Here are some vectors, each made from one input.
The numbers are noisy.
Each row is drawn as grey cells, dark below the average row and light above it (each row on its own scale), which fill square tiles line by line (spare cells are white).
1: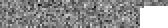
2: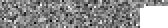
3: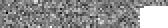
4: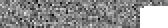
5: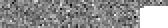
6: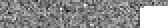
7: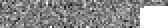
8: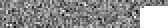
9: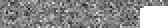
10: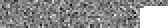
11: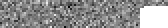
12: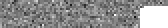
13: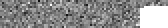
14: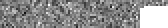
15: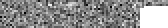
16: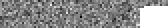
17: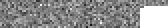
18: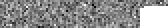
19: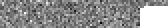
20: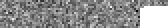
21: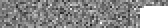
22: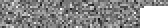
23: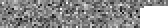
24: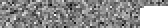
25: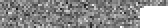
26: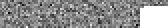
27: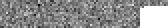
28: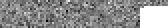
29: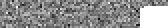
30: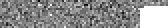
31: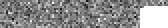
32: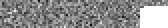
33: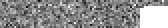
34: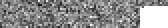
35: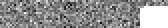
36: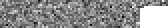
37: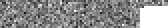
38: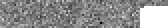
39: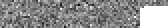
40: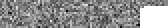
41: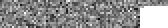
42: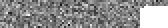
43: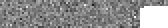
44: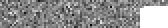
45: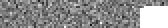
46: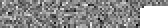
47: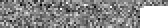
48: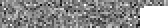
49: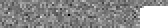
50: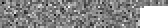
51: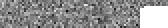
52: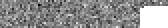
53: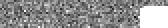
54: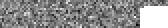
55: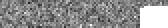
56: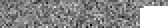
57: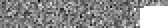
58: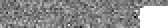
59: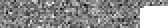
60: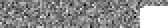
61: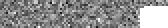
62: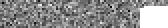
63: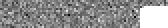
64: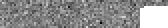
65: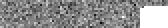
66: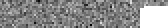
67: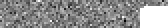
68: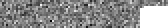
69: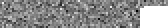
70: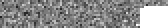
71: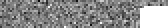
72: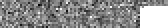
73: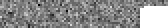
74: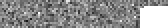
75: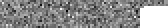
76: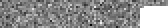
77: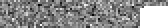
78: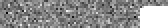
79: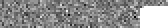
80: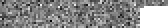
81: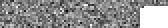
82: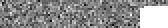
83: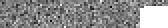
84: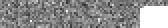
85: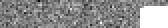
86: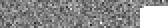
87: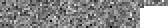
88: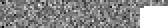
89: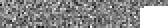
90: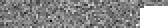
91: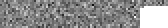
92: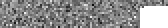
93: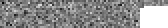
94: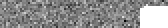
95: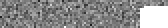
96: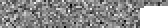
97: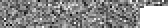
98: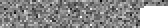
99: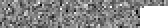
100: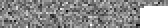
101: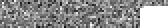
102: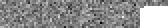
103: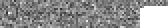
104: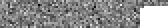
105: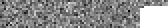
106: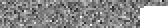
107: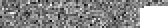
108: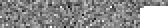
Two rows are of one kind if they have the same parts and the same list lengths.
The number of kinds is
2.
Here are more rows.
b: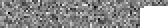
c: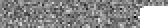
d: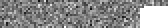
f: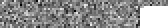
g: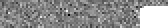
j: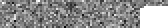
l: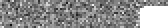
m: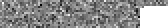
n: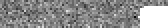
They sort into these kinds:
b, d, f, m
c, g, j, l, n

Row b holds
a node of a 7-node tree and a true/false value.
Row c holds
one of 6 labels and a true/false value.
